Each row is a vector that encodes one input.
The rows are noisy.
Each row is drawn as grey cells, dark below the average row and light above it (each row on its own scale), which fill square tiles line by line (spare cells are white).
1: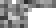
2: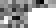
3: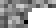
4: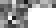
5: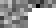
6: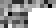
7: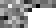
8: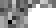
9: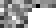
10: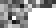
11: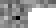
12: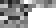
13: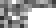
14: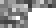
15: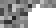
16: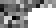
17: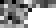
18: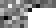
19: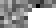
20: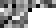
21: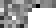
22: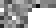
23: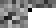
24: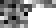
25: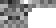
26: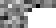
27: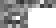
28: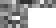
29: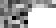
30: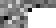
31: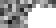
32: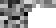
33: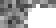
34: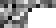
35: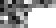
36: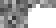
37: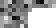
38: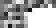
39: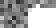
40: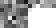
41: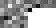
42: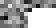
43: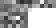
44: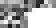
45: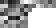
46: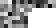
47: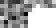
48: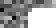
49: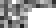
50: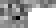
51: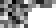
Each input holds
a true/false value, together with either a fixed value, or a node of a 7-node tree.
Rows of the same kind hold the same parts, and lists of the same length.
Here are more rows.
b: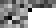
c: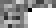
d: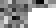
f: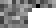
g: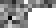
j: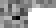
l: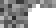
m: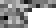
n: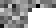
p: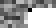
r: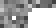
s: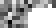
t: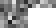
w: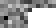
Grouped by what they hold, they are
b, c, m, p, w
d, f, g, j, l, n, r, s, t

